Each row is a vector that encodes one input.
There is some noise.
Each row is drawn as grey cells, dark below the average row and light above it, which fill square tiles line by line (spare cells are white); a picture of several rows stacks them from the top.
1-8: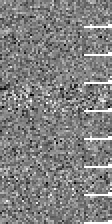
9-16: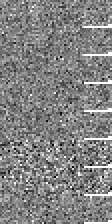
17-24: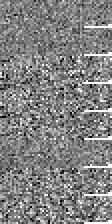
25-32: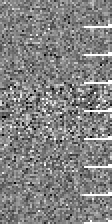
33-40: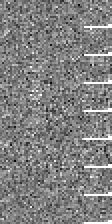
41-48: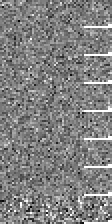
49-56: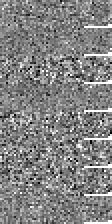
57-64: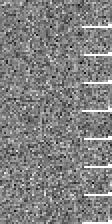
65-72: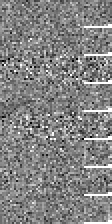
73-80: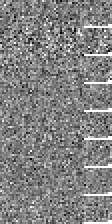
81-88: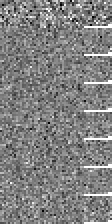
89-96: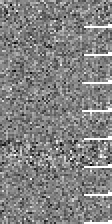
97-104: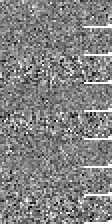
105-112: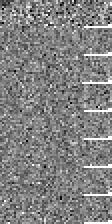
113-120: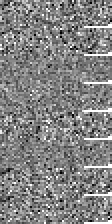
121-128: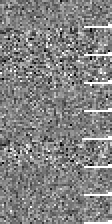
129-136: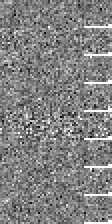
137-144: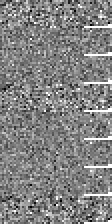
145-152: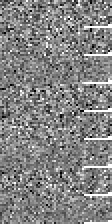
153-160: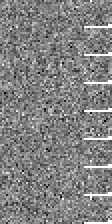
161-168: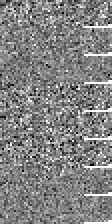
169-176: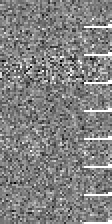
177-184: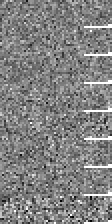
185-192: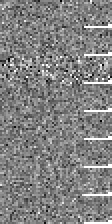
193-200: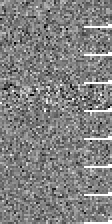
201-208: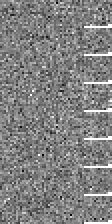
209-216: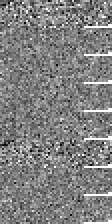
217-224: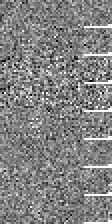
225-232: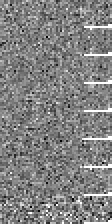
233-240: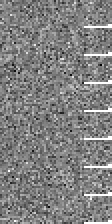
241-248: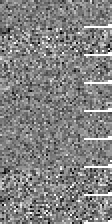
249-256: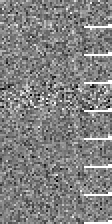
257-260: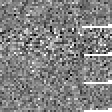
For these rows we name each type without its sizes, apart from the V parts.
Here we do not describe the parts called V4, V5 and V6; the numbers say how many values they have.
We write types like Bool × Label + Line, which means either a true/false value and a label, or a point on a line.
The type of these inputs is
((Bool × Bool × Bool × Bool + Unit) × V4 + V5 × V6) × Circle × Line.
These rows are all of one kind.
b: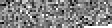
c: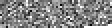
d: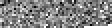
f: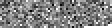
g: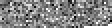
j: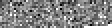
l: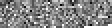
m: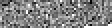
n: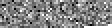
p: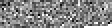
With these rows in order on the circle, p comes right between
f and n.
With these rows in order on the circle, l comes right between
b and m.
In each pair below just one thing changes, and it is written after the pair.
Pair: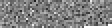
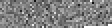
the place on the circle
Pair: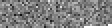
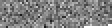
one of the four true/false values
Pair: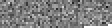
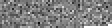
one of the four true/false values
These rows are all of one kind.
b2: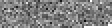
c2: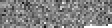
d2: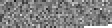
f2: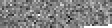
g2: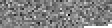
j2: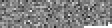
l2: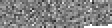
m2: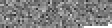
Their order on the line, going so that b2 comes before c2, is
b2, l2, c2, g2, d2, m2, f2, j2.
